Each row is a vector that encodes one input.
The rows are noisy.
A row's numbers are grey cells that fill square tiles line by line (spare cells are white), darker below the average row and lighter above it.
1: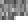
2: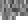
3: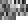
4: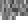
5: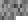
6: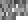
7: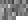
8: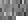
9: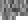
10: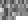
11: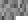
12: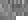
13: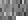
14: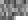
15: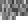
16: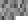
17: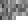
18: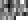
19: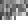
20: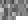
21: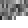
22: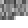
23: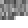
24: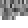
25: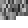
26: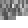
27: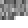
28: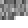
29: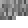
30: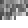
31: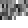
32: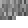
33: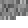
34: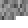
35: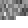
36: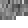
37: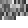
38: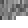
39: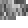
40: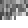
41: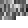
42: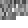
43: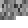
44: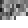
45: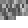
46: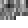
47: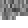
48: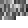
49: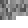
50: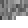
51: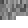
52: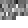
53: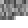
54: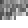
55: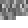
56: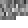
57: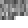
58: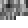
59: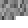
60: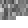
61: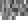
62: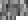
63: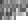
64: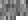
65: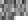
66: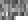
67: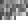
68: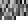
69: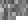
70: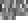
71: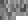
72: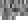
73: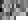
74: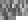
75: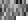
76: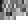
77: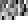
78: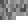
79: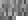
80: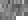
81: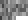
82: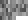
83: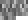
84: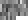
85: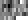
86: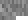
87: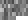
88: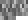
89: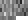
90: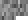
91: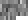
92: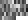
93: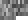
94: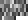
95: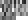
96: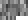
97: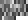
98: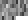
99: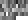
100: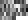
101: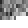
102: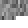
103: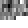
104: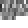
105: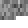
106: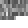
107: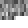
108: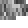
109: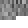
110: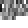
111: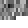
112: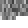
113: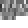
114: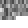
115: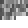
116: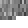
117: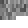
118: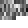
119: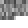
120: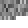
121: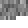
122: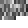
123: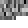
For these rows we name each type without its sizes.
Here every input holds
a node of a tree.
